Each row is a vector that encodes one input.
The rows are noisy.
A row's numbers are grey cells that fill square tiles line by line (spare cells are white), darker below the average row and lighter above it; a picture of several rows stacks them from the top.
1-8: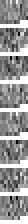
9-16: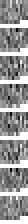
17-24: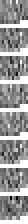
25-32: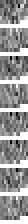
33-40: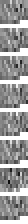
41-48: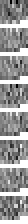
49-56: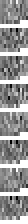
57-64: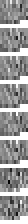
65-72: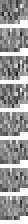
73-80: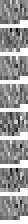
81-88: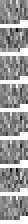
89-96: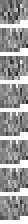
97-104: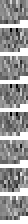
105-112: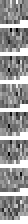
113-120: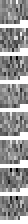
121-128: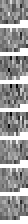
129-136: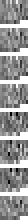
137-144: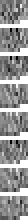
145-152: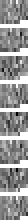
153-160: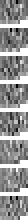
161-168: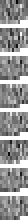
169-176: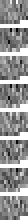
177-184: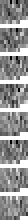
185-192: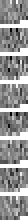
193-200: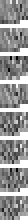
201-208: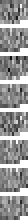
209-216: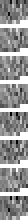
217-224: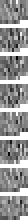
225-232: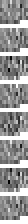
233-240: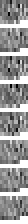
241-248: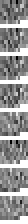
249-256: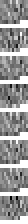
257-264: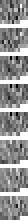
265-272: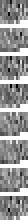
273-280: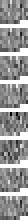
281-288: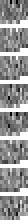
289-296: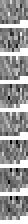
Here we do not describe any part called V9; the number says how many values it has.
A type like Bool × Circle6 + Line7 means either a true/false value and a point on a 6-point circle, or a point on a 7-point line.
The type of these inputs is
Bool × Bool × Bool × V9 + List2(Line8).
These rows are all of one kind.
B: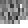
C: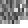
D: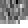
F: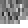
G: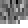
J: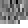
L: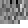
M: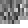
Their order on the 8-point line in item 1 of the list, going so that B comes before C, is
L, J, G, D, F, B, M, C.
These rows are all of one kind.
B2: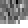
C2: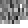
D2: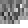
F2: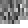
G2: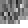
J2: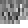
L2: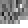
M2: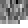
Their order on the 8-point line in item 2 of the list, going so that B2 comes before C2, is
L2, D2, G2, F2, B2, C2, M2, J2.
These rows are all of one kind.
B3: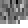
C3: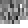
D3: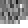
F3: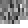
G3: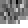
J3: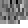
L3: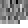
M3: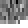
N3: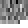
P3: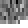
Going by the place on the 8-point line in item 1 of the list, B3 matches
M3 and P3.
